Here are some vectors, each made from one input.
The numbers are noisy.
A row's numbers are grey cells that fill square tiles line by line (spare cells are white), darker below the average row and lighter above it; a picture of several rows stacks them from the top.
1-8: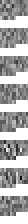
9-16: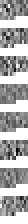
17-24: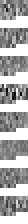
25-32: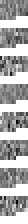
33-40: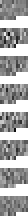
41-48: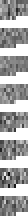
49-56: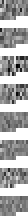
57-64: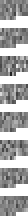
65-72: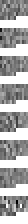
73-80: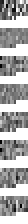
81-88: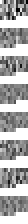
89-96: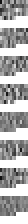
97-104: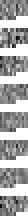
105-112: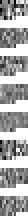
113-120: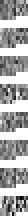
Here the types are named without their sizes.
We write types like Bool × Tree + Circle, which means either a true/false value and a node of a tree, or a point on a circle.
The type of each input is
(Bool × Bool × Bool + Line) × Line.
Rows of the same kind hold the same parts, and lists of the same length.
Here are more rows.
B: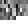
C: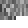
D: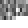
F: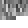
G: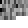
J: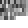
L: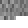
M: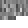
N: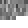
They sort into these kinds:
B, D, G, J, L, N
C, F, M

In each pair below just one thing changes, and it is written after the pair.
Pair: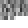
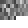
the place on the line
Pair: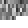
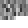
the place on the line
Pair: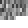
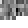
one of the three true/false values
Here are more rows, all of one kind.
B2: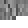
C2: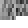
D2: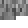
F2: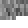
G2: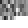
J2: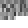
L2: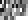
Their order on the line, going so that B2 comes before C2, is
J2, D2, B2, C2, F2, L2, G2.
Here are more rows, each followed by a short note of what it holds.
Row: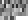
a point on each of two lines
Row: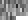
a point on each of two lines
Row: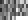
a point on a line and three true/false values
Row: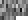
a point on a line and three true/false values
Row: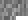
a point on a line and three true/false values
